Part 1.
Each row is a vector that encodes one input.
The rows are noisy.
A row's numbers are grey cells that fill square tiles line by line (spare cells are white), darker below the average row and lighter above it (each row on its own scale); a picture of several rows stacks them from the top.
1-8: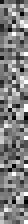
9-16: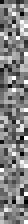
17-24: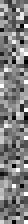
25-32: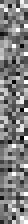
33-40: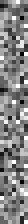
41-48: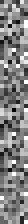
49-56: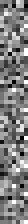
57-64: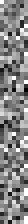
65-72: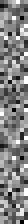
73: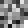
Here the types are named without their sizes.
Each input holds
a point on a circle.
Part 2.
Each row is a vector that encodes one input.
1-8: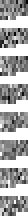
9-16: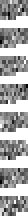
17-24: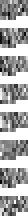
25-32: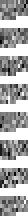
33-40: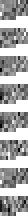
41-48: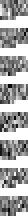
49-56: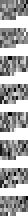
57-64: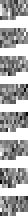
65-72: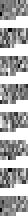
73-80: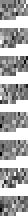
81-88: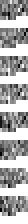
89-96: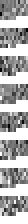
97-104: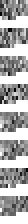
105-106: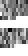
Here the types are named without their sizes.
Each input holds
either a fixed value, or four true/false values.
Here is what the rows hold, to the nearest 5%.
About 5% of them hold a fixed value. The rest hold four true/false values.
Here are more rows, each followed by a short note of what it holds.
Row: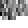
four true/false values
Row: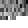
four true/false values
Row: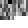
a fixed value
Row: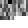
a fixed value
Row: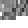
four true/false values
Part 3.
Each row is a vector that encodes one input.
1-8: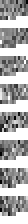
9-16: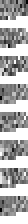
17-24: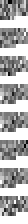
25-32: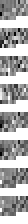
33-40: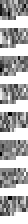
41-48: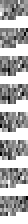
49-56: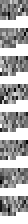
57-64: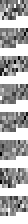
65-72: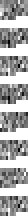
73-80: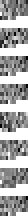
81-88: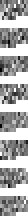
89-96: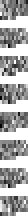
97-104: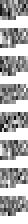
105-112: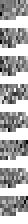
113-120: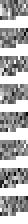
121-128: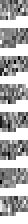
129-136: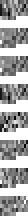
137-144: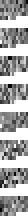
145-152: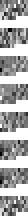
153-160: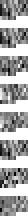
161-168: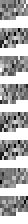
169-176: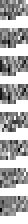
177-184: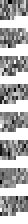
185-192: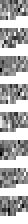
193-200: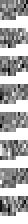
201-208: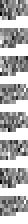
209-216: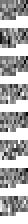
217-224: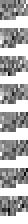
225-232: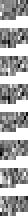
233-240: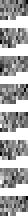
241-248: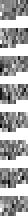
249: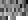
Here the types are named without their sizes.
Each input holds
either a fixed value, or four true/false values.
